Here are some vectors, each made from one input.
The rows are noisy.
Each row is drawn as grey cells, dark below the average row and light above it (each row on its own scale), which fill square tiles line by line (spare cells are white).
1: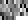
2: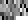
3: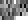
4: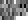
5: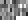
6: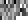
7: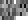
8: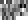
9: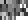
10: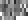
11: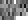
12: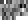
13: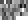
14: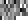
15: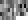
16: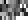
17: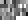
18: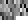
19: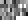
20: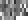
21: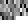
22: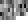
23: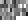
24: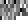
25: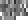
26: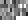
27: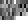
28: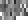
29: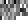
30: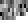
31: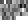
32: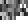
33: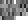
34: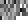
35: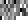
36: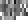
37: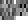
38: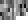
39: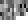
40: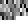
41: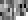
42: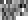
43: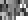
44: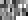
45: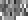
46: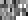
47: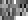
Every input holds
one of 4 labels and a true/false value.
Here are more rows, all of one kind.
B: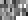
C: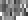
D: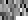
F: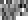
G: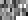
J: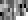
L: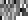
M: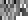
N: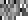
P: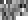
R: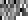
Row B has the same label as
D and G.
